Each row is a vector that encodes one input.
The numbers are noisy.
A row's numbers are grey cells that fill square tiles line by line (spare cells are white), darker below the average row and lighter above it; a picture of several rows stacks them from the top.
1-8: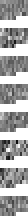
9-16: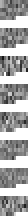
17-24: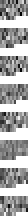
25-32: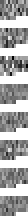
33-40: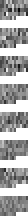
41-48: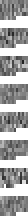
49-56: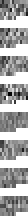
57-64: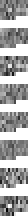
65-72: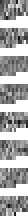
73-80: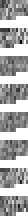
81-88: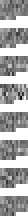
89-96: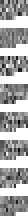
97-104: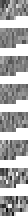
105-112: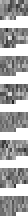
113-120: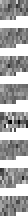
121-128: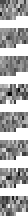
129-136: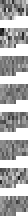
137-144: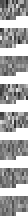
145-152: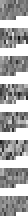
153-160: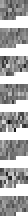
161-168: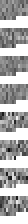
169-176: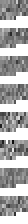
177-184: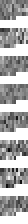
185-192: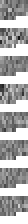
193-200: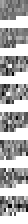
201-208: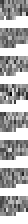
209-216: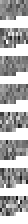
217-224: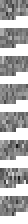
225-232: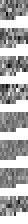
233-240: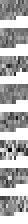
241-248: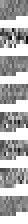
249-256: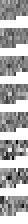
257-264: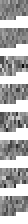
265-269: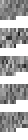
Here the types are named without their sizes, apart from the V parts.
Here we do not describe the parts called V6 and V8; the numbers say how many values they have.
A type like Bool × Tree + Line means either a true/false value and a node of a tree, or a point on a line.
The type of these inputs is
Label + Line × V6 × V8.
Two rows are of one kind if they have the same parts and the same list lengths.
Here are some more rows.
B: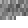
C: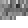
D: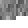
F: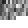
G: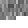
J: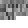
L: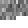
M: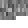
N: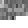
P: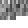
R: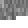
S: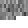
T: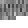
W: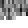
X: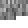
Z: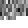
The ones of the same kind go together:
B, C, D, G, J, L, M, N, P, R, S, T, X
F, W, Z

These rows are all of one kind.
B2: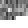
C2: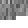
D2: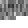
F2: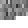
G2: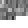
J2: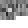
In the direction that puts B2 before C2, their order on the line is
D2, G2, B2, C2, F2, J2.
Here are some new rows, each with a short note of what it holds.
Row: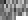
a label
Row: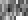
a point on a line, a value of V6 and a value of V8
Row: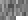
a point on a line, a value of V6 and a value of V8
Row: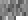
a point on a line, a value of V6 and a value of V8
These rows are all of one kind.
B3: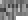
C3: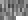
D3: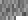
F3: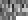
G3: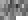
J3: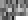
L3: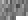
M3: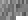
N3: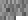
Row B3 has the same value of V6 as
D3, F3 and N3.
